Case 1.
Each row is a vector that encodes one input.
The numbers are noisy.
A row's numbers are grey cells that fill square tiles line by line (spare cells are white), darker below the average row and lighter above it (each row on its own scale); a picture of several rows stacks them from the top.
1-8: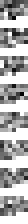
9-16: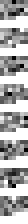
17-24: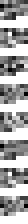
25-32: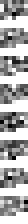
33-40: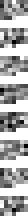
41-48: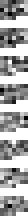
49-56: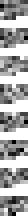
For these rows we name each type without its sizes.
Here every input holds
a point on a line.
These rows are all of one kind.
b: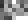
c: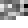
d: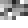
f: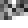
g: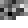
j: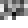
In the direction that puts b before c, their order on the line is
b, f, g, j, d, c.
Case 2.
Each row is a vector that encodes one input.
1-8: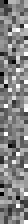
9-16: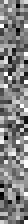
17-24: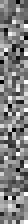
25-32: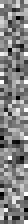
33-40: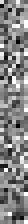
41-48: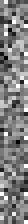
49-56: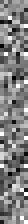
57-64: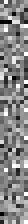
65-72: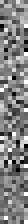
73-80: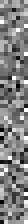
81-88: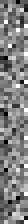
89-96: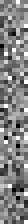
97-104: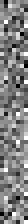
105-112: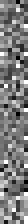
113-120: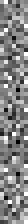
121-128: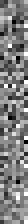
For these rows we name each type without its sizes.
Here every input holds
a label.
